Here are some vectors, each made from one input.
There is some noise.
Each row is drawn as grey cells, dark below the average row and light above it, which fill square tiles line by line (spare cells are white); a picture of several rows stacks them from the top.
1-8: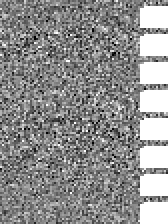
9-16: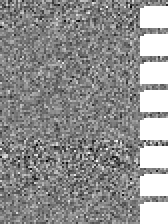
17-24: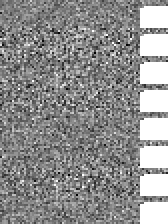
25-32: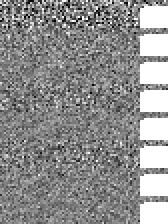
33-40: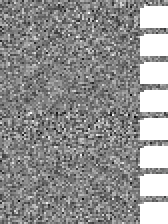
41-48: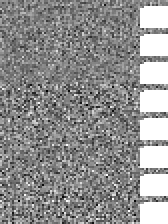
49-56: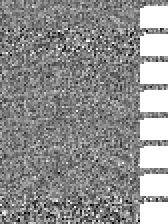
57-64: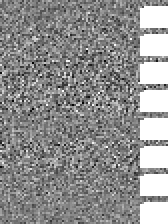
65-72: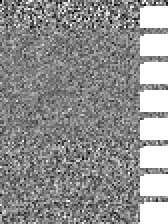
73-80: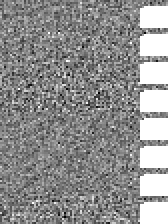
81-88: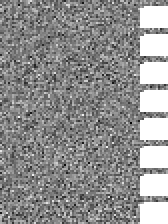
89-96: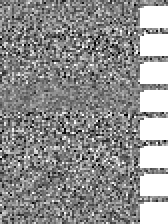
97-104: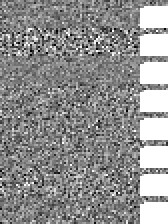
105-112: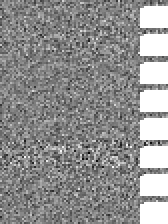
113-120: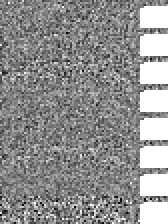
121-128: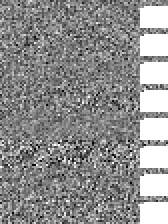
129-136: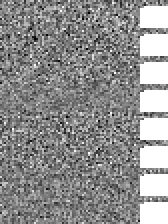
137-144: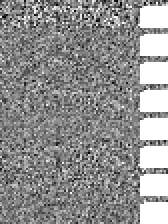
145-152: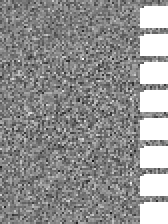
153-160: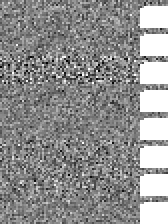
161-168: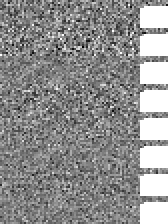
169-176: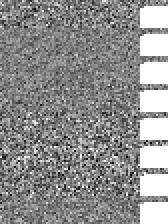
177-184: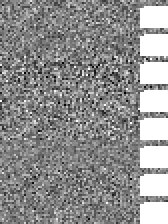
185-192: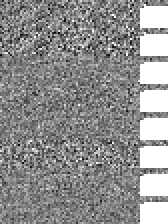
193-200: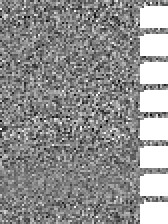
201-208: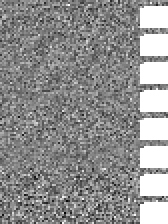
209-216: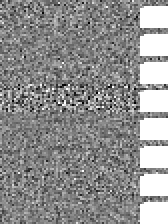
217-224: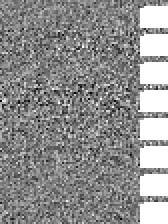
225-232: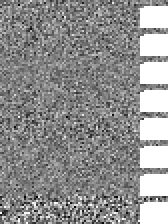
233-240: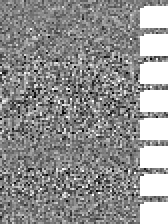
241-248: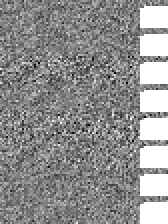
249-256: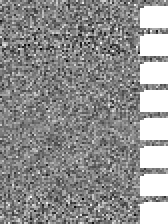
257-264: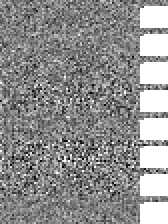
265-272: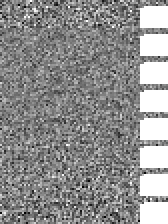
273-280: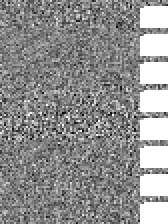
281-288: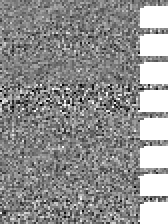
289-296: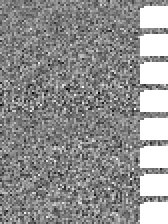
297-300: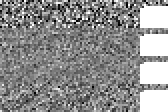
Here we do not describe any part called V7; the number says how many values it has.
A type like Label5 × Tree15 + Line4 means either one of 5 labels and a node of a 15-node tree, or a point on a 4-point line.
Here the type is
Bool × (Circle5 + V7) + Circle10 × Circle10 + Unit.
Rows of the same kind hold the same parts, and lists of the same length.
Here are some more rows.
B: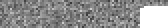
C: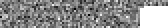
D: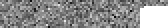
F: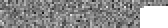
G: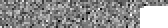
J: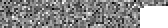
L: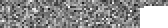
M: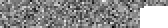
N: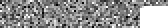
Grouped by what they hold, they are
B, D, G, M
C, F
J
L, N

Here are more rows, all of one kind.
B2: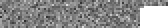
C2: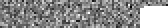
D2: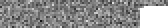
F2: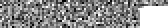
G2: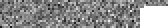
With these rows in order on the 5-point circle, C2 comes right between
B2 and D2.
